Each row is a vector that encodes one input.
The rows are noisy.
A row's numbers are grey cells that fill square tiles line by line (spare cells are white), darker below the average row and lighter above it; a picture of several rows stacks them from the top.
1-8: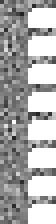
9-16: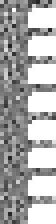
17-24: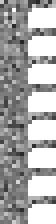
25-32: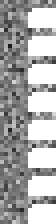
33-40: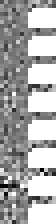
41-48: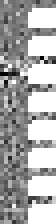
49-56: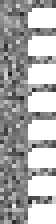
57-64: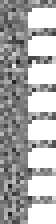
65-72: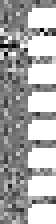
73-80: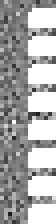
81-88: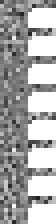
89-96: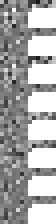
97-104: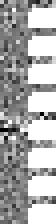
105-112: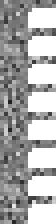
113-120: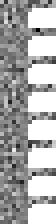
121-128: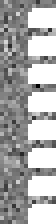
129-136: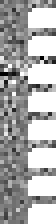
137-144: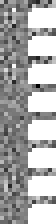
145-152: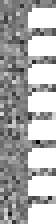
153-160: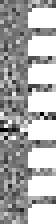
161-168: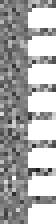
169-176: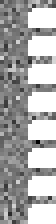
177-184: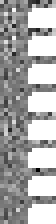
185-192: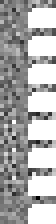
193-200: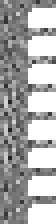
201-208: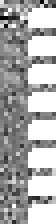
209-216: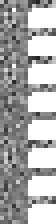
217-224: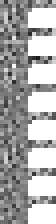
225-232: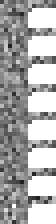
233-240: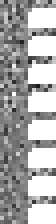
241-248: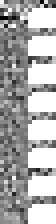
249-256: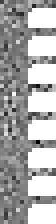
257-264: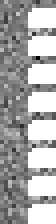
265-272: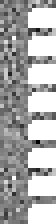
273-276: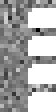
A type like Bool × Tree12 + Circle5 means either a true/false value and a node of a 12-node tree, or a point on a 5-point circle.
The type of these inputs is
Bool × Circle6 + Unit.
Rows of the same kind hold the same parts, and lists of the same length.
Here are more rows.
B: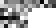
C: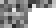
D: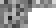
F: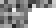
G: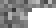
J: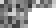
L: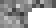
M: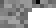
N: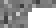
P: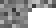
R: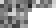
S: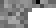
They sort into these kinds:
B
C, D, F, G, J, L, M, N, P, R, S

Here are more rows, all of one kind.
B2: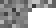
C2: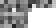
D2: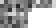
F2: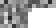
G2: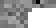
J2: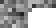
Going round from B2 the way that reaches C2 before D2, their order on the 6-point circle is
B2, J2, F2, G2, C2, D2.
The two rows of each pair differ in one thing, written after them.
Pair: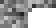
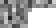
the true/false value
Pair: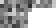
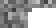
the true/false value
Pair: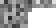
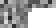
the place on the 6-point circle
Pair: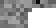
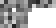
the true/false value
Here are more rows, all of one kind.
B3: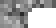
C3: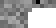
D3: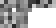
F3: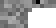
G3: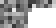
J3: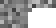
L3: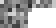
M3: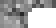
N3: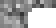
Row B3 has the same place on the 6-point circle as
M3 and N3.
